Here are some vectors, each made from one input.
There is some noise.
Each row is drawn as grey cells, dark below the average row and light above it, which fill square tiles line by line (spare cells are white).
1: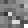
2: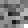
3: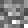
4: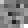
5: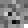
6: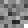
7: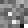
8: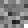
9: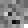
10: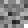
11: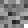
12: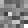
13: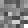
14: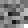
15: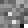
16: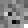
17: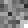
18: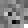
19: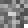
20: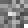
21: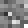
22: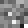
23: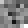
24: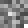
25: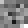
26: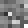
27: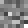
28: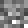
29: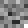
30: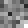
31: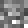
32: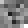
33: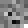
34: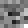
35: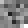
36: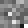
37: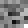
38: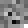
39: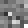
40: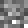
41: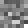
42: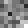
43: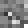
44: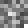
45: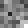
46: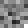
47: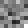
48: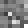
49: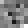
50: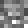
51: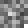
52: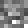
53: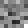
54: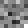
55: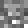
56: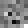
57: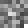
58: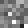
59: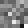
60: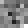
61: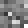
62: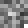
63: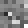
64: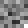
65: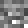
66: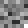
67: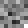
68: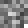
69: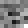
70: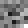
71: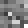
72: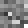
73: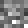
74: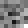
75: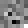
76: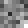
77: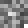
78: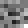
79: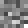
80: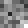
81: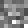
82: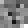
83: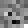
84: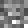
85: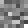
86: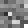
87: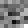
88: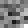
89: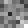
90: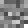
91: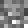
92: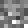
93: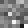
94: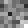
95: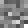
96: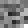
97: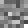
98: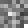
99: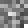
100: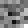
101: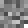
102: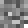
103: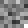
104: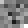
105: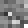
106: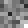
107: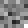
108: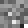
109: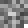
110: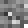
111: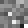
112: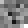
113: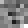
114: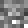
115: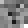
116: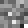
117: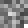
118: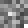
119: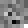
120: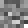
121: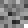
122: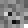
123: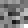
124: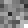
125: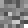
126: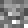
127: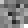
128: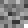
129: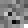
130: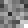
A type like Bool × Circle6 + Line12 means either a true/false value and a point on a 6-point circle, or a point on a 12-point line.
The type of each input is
Bool × Label5.
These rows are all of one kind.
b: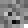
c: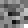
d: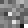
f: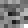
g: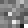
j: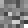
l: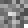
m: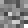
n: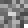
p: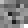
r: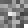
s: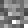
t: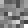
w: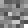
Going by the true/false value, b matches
c, f and p.
